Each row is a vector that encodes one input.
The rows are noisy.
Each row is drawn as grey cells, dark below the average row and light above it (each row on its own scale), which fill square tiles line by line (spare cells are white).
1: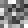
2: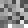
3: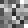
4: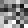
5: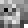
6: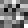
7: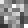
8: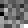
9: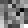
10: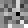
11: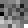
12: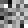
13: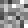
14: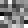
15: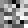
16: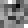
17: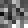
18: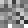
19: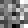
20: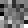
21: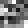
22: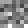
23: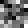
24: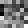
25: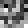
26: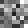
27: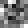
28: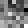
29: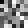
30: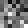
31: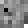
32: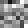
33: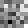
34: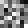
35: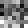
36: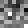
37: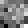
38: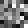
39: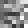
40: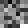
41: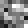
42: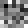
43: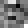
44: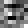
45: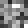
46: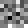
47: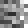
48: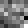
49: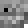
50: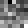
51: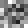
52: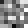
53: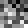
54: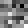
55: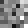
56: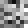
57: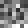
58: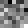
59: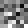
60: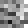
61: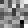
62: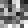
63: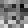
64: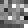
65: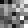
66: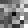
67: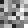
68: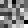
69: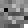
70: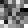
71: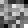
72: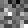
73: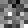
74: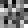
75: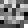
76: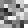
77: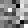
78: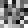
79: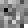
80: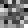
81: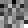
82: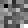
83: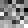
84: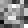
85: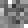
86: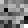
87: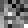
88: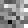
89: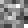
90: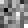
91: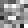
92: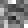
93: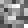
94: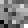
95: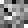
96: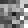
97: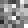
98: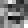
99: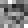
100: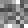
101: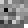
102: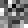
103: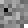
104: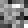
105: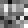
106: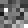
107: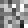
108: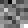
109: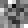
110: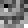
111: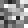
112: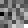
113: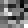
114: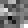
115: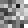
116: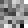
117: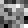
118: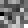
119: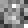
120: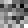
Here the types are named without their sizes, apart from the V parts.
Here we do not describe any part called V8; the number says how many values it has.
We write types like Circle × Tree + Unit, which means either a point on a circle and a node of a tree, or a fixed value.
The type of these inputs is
Bool × V8 + Tree.
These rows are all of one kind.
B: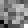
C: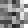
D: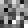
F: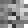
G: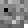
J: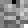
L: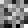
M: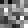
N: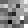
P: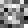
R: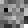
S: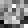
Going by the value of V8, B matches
C, D and G.
